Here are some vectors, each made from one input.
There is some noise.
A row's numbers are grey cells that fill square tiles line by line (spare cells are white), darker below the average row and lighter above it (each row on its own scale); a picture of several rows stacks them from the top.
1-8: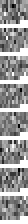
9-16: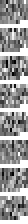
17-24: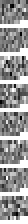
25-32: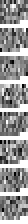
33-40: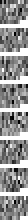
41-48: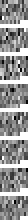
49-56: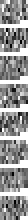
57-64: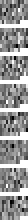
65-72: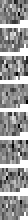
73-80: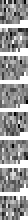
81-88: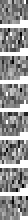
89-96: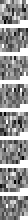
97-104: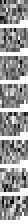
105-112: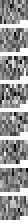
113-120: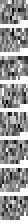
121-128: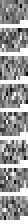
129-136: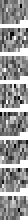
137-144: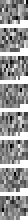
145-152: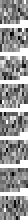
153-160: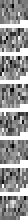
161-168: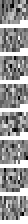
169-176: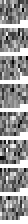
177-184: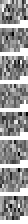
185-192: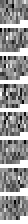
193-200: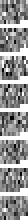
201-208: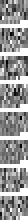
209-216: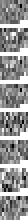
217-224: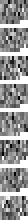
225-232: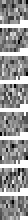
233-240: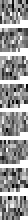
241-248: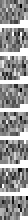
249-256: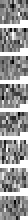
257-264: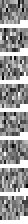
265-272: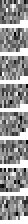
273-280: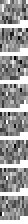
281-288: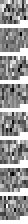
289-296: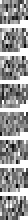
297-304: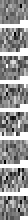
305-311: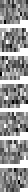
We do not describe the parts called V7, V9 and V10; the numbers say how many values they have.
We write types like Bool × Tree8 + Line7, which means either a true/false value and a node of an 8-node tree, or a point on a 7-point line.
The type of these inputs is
Bool × V7 × V9 + (Circle6 + Unit) × V10 + Line5.
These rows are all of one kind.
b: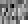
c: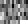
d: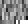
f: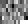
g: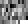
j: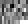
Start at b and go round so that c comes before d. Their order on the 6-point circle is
b, c, d, g, j, f.
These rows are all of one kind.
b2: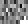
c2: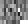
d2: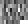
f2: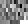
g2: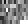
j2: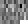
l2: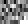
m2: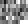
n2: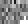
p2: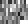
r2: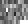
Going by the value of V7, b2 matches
c2, d2 and l2.
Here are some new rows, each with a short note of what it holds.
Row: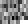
a point on a 6-point circle and a value of V10
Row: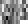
a point on a 5-point line
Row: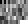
a true/false value, a value of V7 and a value of V9
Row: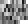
a point on a 5-point line
